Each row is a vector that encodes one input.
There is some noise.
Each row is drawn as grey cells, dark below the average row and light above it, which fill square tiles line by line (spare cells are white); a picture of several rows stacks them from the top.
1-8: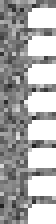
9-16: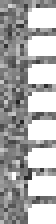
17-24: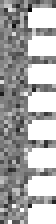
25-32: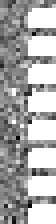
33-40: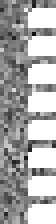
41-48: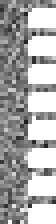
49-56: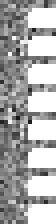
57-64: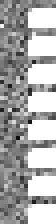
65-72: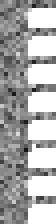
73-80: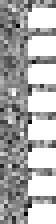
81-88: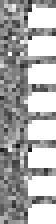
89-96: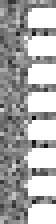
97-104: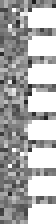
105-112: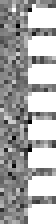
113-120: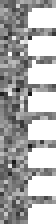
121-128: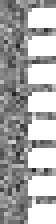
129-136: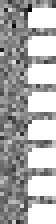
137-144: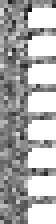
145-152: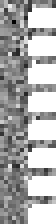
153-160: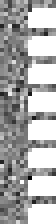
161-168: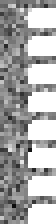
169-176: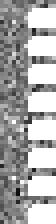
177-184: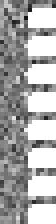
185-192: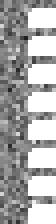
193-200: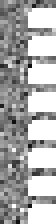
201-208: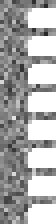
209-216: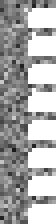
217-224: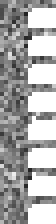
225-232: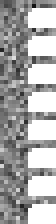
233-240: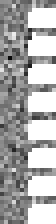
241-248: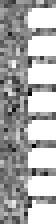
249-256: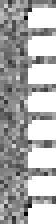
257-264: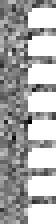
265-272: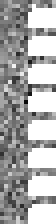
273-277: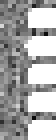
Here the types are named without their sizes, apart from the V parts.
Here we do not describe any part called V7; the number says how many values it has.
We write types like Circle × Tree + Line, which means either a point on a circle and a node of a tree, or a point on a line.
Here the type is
(Bool × Bool × Bool × Bool × Circle + Line) × V7.
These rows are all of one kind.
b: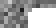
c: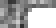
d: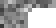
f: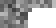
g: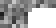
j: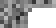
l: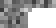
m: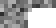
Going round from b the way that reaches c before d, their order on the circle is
b, m, g, j, f, l, c, d.
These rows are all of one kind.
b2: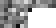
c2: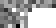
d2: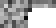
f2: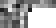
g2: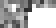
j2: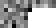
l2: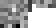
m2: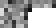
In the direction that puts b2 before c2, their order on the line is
b2, c2, l2, g2, d2, m2, j2, f2.
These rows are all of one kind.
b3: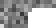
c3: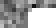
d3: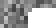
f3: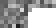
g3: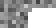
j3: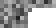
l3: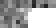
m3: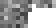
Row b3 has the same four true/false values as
d3 and g3.
